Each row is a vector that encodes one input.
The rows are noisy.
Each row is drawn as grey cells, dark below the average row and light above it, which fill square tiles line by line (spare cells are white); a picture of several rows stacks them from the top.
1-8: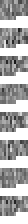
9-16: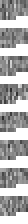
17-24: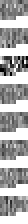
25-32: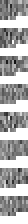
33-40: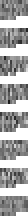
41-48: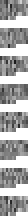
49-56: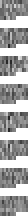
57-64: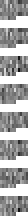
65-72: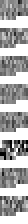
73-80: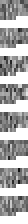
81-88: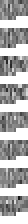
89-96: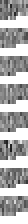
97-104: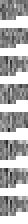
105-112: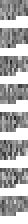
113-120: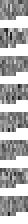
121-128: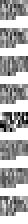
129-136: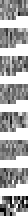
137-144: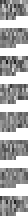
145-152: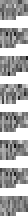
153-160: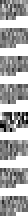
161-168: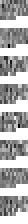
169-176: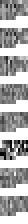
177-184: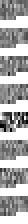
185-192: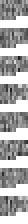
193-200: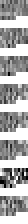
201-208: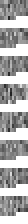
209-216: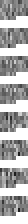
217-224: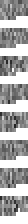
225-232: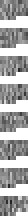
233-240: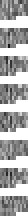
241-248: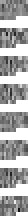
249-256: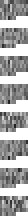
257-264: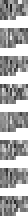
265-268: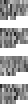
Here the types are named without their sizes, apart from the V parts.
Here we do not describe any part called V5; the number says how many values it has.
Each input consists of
a list of items, each a true/false value and a value of V5.
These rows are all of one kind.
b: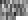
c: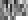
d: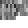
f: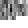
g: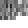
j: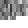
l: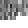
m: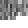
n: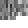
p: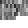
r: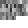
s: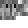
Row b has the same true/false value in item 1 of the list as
d, p, r and s.
